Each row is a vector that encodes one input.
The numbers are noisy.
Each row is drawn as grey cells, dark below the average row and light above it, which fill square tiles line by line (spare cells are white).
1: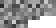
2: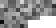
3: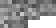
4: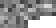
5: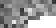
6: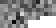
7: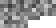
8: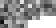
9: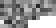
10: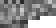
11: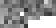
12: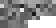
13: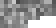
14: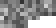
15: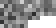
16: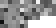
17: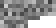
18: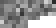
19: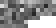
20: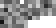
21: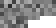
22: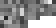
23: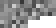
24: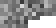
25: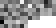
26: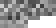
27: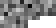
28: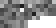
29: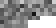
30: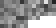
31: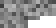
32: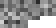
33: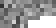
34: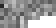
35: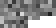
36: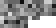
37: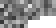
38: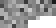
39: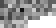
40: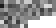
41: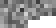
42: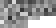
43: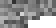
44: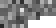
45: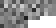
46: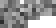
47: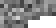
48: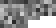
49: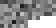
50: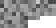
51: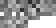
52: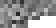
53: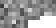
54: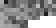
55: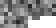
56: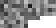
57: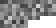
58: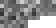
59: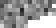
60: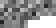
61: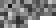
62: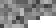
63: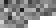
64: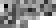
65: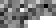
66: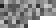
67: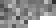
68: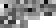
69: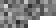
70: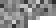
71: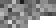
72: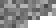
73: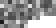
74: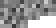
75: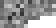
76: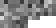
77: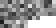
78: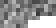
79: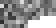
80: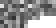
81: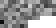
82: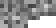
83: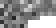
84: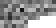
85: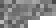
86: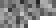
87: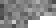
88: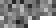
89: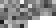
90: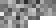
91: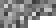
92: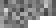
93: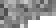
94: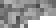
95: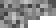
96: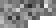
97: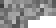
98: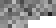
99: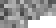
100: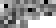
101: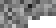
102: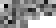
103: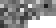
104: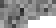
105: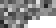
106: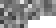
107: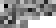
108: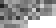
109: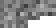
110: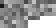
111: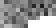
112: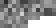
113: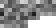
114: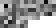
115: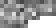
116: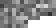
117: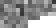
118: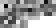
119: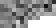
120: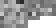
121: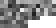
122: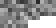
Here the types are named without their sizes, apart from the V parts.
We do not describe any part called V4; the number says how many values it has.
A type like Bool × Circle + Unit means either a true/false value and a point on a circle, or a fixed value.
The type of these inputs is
List(Label × V4).
